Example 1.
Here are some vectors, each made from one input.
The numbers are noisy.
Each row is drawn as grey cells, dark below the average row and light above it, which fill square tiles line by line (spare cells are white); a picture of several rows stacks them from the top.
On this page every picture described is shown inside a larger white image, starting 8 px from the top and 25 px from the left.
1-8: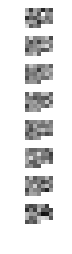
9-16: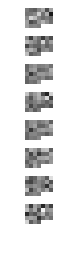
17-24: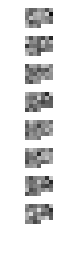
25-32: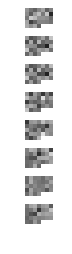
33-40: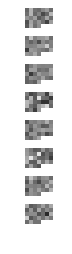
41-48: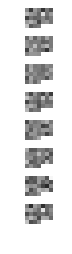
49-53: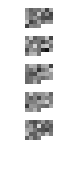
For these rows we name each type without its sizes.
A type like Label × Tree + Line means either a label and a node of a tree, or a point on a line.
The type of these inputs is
Bool × Bool × Bool + Tree + Unit.
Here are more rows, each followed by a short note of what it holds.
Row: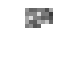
a node of a tree
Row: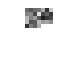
a node of a tree
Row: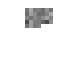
three true/false values
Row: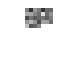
a fixed value
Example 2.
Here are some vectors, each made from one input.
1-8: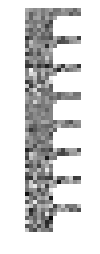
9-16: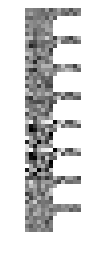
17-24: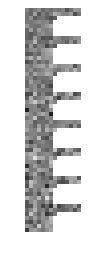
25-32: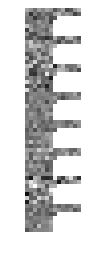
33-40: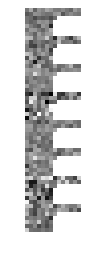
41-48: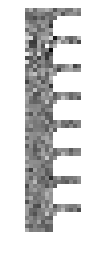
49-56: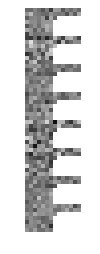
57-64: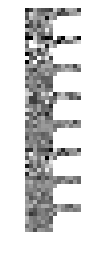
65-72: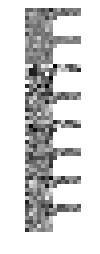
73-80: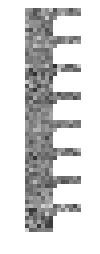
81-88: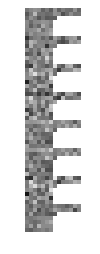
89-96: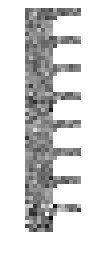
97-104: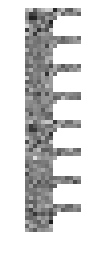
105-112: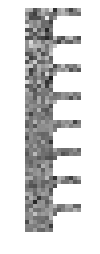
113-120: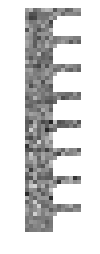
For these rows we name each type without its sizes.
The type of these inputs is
Circle + Line.
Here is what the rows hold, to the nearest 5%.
About 50% of them hold a point on a circle. The rest hold a point on a line.
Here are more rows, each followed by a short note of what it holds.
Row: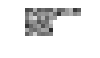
a point on a line
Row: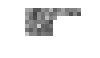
a point on a line
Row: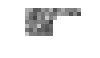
a point on a line
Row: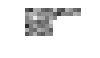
a point on a line
